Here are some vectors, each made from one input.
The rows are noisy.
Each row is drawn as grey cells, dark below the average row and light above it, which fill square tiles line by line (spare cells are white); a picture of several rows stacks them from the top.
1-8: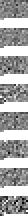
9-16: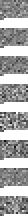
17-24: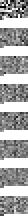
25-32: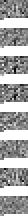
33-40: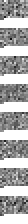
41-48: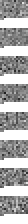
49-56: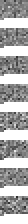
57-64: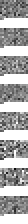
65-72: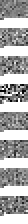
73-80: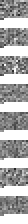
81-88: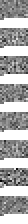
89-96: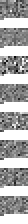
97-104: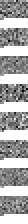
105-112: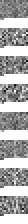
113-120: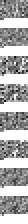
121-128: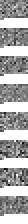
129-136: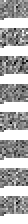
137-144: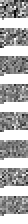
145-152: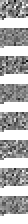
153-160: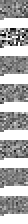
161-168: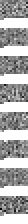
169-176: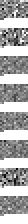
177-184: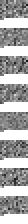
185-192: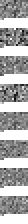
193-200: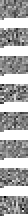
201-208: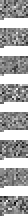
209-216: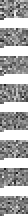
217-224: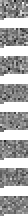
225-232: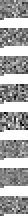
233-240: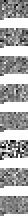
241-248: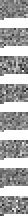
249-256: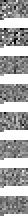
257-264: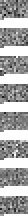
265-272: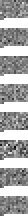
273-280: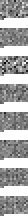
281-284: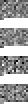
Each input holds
a list of up to two items, each either a point on a 6-point circle, or a point on a 4-point line and a true/false value.
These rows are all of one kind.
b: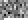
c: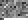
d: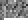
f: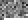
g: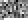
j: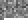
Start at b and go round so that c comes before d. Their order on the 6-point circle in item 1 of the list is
b, c, f, j, d, g.
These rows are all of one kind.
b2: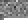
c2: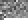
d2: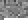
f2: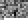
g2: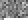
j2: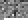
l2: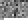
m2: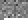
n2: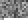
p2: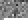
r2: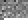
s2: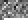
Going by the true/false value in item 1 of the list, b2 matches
d2, f2, g2 and n2.
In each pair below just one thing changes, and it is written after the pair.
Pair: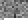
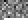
the place on the 4-point line in item 1 of the list
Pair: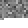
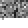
the place on the 6-point circle in item 2 of the list
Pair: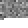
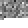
the true/false value in item 1 of the list
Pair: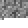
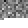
the true/false value in item 1 of the list
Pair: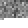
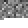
the place on the 6-point circle in item 2 of the list
